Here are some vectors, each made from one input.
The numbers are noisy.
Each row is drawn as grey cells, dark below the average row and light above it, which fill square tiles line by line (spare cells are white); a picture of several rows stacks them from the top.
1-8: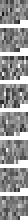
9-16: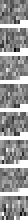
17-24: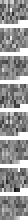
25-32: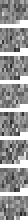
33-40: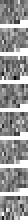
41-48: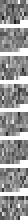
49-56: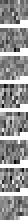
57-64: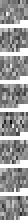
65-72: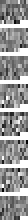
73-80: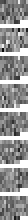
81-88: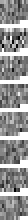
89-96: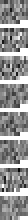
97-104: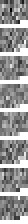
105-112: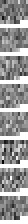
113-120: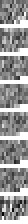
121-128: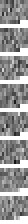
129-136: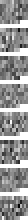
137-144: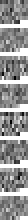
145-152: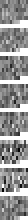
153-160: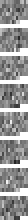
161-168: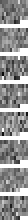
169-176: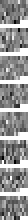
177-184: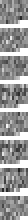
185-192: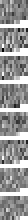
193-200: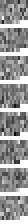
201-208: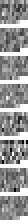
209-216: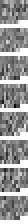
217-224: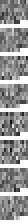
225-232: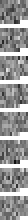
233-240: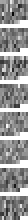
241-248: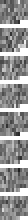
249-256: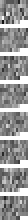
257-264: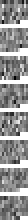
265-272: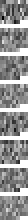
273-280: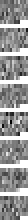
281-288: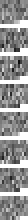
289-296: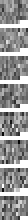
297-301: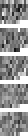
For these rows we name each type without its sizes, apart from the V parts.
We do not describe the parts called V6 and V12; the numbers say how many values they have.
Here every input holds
either four true/false values, or a value of V6 and a value of V12, or a list of items, each a point on each of two lines.
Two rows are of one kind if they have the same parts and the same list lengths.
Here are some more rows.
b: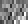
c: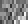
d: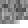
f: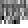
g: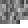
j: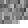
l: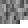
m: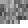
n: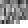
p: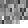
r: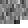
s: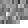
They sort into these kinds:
b, c
d, j, p, s
f
g, l
m, n
r

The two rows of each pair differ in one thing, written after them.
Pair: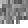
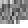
the value of V6
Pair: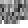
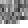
the value of V6
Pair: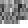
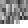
the value of V12
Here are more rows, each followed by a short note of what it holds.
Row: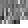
a list of three items
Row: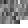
a list of three items
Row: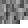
a list of one item
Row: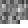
a list of one item
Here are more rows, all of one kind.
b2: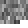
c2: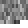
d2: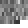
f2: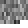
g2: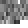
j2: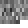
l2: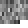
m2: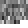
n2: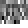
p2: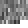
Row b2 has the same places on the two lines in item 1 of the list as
c2, f2, m2 and n2.
